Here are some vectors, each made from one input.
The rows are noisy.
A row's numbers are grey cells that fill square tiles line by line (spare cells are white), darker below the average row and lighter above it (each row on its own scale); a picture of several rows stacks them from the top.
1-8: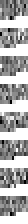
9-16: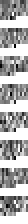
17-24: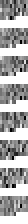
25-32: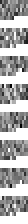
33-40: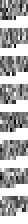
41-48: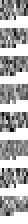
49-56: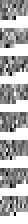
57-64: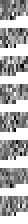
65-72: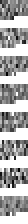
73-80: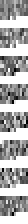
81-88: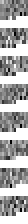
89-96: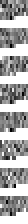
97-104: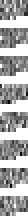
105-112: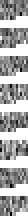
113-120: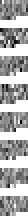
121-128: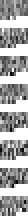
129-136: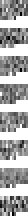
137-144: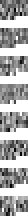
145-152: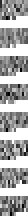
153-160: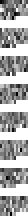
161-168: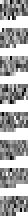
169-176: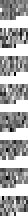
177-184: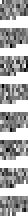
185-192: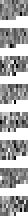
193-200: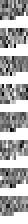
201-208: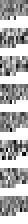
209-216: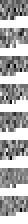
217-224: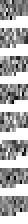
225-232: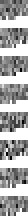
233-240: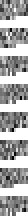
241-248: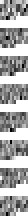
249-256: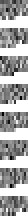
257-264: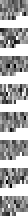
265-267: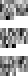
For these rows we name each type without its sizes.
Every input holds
a label, together with either a label, or a point on a line.
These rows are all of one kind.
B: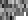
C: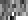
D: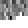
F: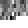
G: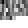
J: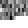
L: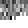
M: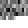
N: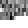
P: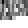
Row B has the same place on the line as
C and F.
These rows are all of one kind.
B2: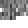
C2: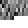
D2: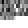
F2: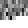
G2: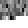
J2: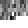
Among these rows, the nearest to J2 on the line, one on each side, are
B2 and G2.
